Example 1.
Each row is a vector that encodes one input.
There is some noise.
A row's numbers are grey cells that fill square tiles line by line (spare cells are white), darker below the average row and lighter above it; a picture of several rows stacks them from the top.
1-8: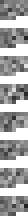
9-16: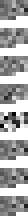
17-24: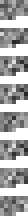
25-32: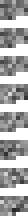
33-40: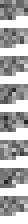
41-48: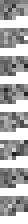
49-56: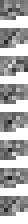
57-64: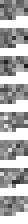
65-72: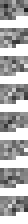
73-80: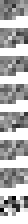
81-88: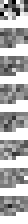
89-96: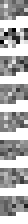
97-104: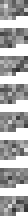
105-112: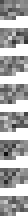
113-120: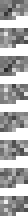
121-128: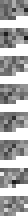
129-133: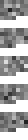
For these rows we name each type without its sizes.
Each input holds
a list of points on a line.
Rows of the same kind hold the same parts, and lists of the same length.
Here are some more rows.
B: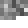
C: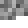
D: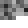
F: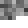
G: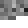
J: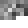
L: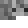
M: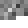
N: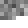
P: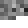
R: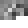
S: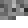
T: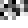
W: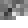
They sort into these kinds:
B, N, W
C, D, F, G, J, L, M, P, R, S
T

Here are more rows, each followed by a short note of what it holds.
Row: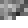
a list of two items
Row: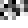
the empty list
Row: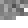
a list of two items
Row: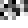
the empty list
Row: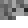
a list of one item
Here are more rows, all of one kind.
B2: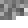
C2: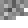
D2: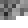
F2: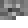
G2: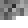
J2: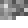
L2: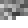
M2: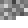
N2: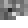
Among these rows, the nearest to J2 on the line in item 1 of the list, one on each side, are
L2 and M2.
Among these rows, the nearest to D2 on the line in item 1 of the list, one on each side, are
G2 and N2.
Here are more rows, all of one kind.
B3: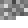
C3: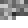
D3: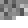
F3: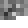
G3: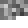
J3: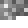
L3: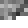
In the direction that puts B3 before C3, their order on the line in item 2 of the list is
B3, J3, L3, F3, D3, C3, G3.
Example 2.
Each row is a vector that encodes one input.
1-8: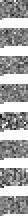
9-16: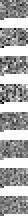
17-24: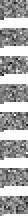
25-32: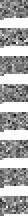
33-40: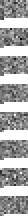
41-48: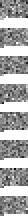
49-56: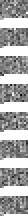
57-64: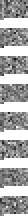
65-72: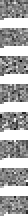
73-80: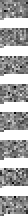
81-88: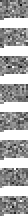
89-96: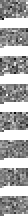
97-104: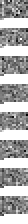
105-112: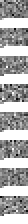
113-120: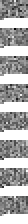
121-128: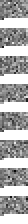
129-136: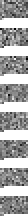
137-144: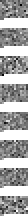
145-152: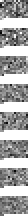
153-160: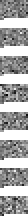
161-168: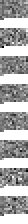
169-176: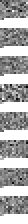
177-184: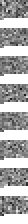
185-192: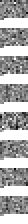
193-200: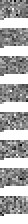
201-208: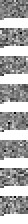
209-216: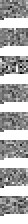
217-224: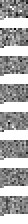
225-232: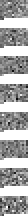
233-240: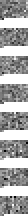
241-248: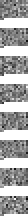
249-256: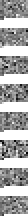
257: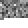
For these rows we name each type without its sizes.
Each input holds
a point on a circle, together with either a fixed value, or four true/false values.
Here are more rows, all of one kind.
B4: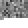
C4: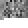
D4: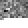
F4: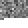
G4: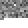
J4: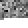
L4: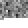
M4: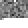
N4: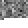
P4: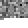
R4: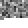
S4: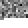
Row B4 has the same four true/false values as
L4, P4, R4 and S4.
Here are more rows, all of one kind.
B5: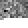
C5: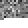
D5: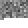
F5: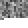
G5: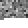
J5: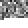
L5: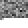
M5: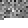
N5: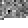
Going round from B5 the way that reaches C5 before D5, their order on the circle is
B5, G5, J5, C5, M5, F5, N5, D5, L5.
